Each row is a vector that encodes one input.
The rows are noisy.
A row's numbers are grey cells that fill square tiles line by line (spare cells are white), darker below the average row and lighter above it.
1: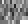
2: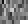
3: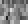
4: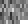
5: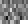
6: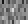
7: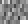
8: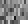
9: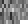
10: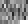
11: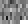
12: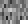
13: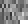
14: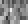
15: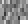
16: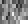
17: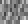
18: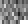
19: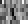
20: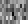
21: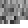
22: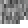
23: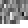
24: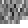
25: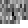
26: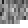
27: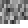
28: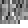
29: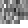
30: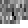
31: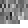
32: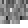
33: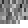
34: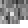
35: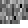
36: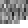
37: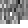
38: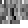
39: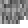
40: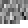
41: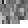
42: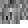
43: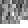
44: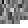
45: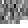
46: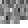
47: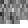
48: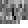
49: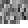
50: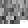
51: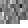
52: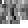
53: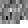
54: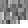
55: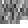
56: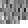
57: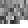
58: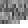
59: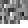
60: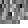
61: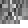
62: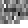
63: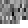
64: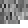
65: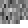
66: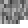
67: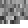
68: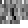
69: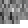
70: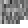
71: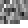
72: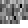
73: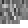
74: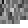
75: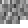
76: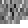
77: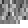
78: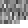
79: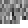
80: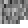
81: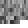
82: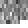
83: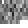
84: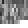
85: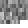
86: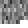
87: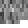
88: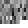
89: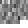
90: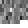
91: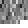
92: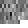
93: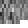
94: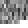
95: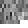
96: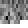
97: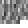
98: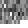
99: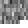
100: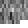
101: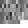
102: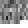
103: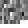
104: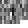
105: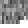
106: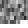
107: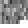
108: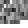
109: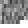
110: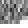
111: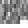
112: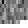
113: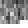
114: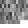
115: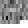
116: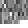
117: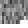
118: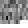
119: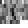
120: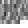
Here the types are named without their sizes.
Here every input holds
a point on a line, together with either a point on a line, or three true/false values.
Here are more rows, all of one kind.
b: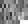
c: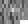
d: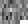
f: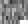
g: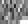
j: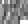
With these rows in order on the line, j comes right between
f and g.
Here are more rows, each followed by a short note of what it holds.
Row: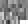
a point on each of two lines
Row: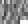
a point on a line and three true/false values
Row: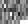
a point on each of two lines
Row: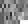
a point on a line and three true/false values
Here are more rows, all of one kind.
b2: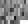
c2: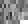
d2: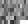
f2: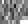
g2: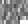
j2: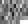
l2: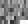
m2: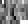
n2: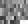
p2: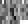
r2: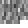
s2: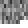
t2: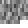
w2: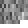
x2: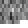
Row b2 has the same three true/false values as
g2, p2, r2 and x2.
